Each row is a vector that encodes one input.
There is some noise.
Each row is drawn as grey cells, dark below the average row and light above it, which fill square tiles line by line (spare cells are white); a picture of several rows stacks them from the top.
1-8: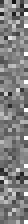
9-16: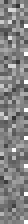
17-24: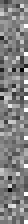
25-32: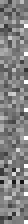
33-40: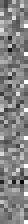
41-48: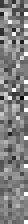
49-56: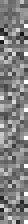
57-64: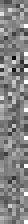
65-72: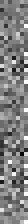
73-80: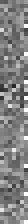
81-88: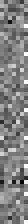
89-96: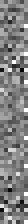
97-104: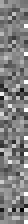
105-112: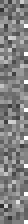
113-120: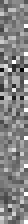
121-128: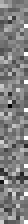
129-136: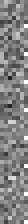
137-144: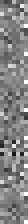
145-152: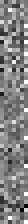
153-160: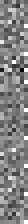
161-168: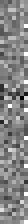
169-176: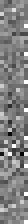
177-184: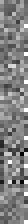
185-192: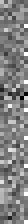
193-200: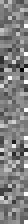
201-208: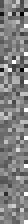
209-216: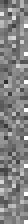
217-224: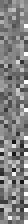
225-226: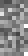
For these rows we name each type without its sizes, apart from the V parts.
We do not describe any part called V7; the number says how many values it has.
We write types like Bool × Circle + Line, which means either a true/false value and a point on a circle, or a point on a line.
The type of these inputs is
List(Line) × Tree + V7.
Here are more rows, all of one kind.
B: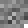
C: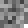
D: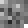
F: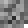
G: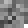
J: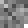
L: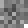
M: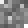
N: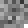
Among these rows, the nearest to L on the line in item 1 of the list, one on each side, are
F and J.
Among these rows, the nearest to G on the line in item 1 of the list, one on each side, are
C and F.
